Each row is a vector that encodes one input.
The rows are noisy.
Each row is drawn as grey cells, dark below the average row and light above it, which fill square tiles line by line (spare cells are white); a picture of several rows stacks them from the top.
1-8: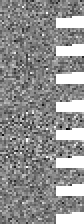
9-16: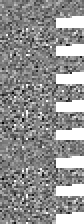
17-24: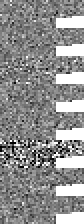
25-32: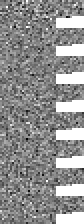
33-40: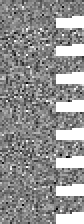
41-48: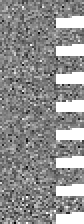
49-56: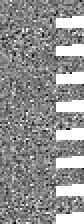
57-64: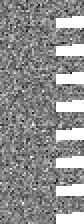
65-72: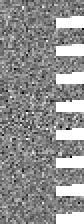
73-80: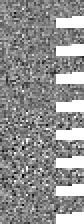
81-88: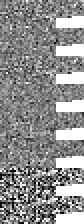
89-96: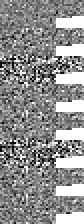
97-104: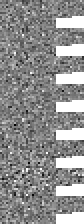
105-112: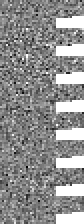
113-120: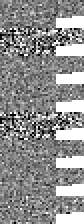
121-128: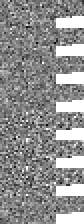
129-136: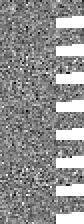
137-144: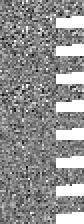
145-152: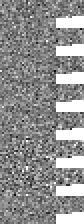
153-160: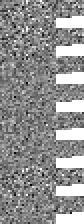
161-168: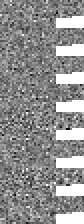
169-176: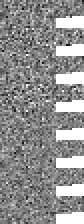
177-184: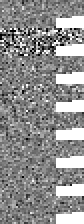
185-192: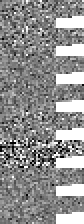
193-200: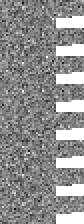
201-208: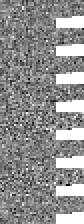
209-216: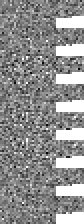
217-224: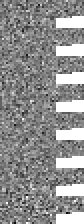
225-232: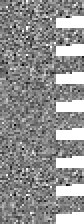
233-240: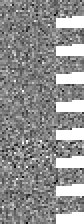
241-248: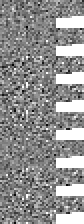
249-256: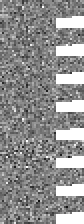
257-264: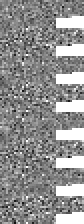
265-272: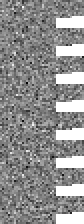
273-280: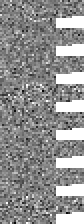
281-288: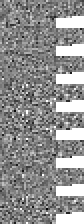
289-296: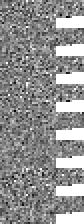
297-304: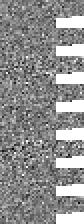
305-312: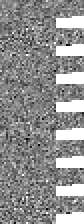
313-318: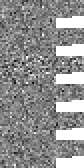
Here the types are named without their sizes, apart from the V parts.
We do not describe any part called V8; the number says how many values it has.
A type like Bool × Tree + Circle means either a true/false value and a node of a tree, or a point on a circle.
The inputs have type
List(Bool × V8).
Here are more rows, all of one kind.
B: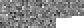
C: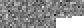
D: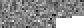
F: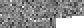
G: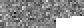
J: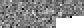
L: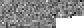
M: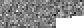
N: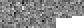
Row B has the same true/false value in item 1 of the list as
C, G and N.
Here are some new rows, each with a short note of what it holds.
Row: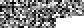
the empty list
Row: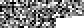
the empty list
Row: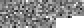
a list of one item
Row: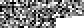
the empty list
